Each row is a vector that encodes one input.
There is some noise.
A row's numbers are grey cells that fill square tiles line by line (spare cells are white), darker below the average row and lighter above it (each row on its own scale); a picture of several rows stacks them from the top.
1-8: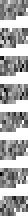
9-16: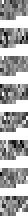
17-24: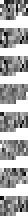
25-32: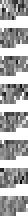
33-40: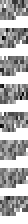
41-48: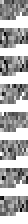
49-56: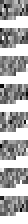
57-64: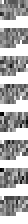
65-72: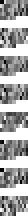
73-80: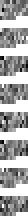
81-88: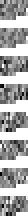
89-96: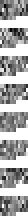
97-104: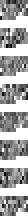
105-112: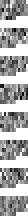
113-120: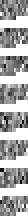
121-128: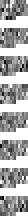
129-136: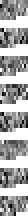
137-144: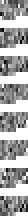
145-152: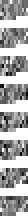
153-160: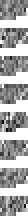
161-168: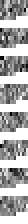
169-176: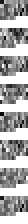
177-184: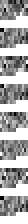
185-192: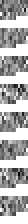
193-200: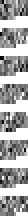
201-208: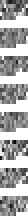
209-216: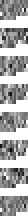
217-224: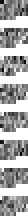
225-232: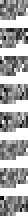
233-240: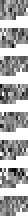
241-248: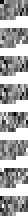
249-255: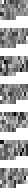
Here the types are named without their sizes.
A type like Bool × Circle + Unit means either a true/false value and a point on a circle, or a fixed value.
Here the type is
List(Line).
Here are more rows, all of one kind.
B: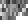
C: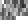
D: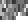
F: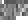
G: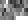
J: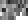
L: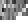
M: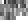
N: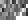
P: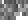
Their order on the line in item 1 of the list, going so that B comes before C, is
G, J, B, D, L, C, N, M, F, P.
